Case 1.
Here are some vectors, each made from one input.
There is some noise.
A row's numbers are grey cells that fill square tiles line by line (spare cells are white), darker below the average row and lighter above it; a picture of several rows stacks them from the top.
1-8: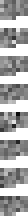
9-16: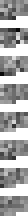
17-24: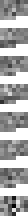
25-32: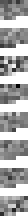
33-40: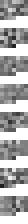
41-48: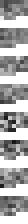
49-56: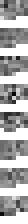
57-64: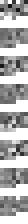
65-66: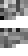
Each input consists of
four true/false values.
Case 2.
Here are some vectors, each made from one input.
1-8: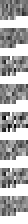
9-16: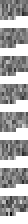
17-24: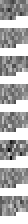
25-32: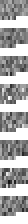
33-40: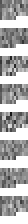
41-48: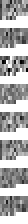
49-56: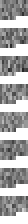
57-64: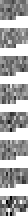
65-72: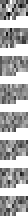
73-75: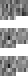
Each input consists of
a point on a 7-point line.
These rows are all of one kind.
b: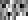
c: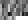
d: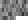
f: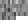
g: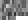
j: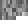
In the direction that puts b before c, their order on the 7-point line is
b, j, f, g, d, c.
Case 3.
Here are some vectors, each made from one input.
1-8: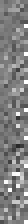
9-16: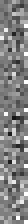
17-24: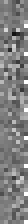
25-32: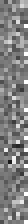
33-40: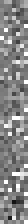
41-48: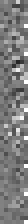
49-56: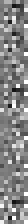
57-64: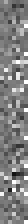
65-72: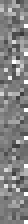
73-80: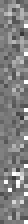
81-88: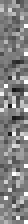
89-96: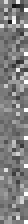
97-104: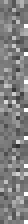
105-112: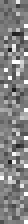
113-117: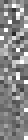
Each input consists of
three true/false values.
